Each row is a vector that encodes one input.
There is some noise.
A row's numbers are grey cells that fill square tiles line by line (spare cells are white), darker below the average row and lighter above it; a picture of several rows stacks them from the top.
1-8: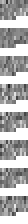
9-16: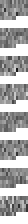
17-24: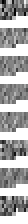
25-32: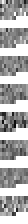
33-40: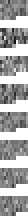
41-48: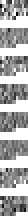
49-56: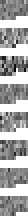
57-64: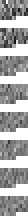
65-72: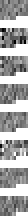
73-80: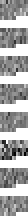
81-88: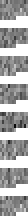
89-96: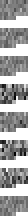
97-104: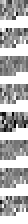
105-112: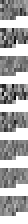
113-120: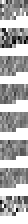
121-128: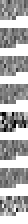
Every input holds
a list of up to two points on a 10-point line.
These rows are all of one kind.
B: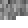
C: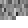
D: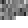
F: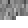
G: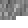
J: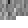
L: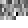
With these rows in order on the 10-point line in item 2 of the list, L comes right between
B and F.
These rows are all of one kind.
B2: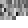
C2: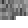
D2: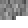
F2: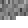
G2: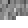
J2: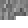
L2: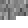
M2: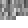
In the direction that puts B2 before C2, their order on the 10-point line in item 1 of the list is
F2, B2, L2, J2, M2, G2, D2, C2.
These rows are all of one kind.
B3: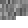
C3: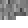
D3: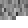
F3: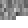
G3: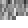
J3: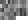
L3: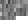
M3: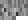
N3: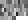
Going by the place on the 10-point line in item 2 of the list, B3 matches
D3, M3 and N3.
